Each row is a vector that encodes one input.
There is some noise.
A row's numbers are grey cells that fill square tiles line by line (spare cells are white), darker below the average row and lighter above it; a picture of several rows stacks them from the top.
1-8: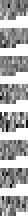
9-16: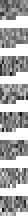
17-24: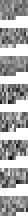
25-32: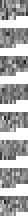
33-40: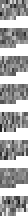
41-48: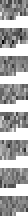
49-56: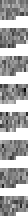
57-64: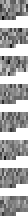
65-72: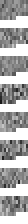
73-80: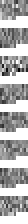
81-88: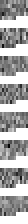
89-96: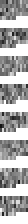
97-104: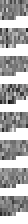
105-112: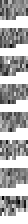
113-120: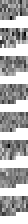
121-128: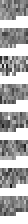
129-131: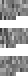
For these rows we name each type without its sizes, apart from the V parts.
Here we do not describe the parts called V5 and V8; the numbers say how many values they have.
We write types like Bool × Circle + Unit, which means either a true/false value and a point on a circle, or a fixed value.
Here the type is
(Line + V8) × V5 + Tree.
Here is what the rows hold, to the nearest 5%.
About 25% of them hold a node of a tree. The rest hold a value of V5, together with either a point on a line, or a value of V8.
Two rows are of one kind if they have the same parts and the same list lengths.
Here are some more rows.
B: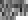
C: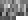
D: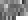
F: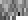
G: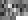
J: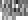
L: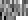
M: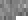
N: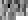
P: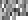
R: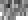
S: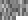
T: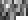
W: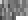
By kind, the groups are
B, G
C, D, F, J, M, N, P, R, S, W
L, T

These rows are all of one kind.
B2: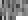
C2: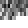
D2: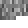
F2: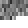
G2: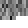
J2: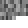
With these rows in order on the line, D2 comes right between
B2 and G2.
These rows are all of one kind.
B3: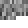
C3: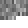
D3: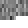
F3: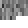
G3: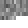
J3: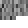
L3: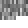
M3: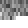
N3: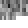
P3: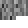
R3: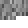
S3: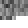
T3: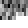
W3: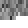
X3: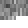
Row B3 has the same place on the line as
F3, J3, R3 and W3.
